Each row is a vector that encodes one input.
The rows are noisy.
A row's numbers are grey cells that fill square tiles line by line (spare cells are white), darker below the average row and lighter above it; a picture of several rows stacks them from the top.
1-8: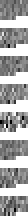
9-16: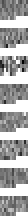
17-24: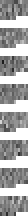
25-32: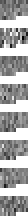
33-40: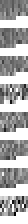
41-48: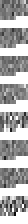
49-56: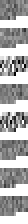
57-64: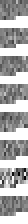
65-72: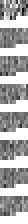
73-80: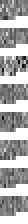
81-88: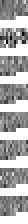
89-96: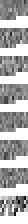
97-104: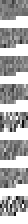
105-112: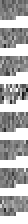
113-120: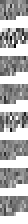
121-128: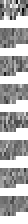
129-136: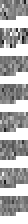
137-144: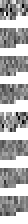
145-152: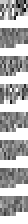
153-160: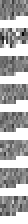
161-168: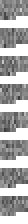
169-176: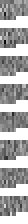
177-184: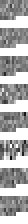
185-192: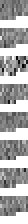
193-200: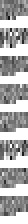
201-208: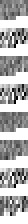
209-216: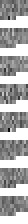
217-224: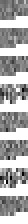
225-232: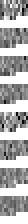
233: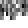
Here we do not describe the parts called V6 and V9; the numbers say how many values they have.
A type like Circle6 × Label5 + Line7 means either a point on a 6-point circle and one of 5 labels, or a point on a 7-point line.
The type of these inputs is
Circle8 + (Line5 + V6) × Line7 × V9.
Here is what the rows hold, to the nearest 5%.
About 15% of them hold a point on an 8-point circle. The rest hold a point on a 7-point line and a value of V9, together with either a point on a 5-point line, or a value of V6.
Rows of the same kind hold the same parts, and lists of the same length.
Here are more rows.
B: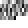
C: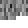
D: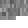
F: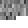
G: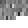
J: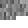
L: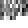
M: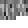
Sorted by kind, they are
B, L
C, D, G, J
F, M

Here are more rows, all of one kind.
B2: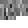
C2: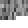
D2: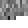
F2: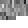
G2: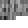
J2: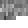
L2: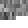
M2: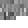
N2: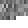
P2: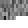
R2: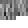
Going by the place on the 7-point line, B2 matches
C2, G2, M2 and P2.
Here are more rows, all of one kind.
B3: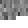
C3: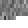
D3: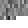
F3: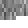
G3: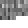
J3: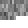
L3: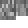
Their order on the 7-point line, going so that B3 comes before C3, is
B3, L3, D3, J3, G3, F3, C3.
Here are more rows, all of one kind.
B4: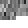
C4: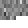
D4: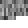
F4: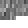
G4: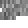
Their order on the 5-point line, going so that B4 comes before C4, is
B4, C4, F4, G4, D4.
